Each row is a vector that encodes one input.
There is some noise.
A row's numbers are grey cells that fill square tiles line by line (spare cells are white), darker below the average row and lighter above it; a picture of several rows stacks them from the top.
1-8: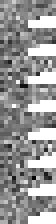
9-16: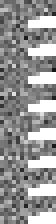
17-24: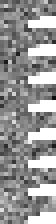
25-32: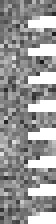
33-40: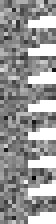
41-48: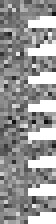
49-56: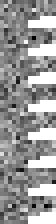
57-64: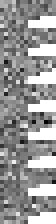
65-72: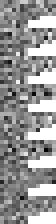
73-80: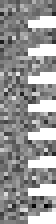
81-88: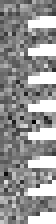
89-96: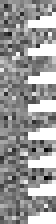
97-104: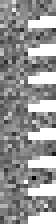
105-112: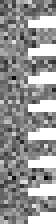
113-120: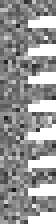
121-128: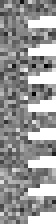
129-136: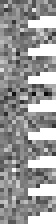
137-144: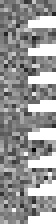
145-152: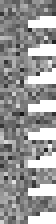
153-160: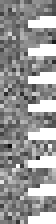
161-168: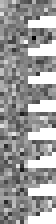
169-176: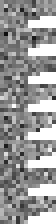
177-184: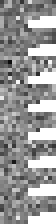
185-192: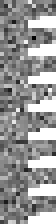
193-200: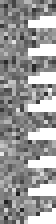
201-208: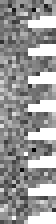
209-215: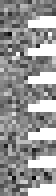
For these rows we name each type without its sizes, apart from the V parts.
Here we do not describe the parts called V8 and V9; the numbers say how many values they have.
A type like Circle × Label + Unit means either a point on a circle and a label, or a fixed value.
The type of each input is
Bool × Line + (Tree + V9) × V8.
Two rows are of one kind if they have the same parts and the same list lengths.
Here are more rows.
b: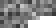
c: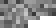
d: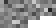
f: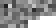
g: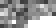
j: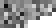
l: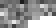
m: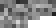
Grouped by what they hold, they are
b, c, m
d, f, g, l
j

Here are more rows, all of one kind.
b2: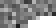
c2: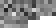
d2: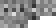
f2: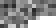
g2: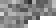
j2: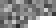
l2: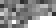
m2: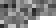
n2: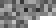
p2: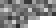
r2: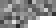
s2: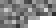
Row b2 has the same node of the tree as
c2, f2, l2 and m2.
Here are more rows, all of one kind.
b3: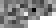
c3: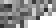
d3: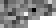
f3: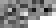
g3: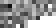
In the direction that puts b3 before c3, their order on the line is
d3, b3, f3, c3, g3.
